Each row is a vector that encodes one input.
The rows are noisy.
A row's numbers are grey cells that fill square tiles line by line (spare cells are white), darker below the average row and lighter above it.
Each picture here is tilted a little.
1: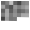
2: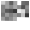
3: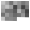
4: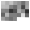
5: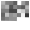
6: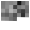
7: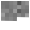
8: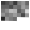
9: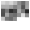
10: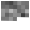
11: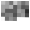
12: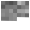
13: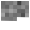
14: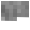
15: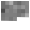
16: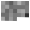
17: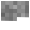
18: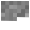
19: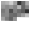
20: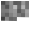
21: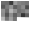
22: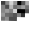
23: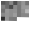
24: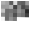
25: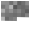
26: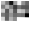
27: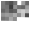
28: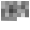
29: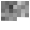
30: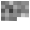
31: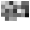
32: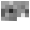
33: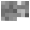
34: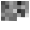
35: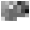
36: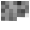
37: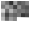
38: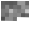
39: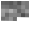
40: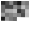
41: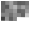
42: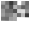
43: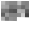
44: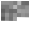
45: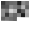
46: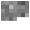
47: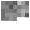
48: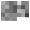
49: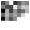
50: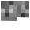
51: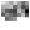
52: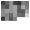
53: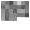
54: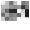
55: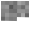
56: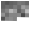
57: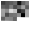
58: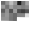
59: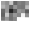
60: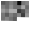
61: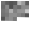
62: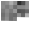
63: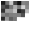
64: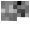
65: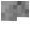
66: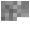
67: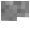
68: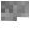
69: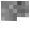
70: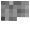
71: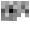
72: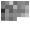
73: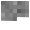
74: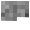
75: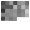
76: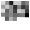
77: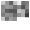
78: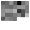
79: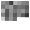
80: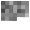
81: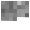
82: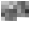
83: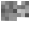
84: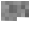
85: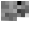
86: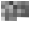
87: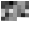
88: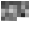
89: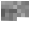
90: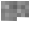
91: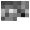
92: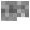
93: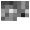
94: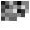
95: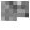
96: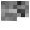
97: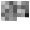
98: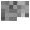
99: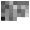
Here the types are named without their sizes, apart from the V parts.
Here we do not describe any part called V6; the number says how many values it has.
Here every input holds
a point on a line, together with either a point on a line, or a value of V6.
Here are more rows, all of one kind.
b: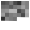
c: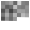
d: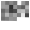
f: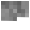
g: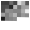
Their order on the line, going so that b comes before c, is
b, d, f, g, c.
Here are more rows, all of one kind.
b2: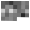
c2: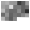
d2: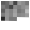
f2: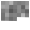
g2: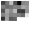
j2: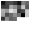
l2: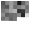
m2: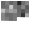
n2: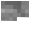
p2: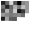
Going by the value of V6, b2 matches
c2, j2, m2 and n2.
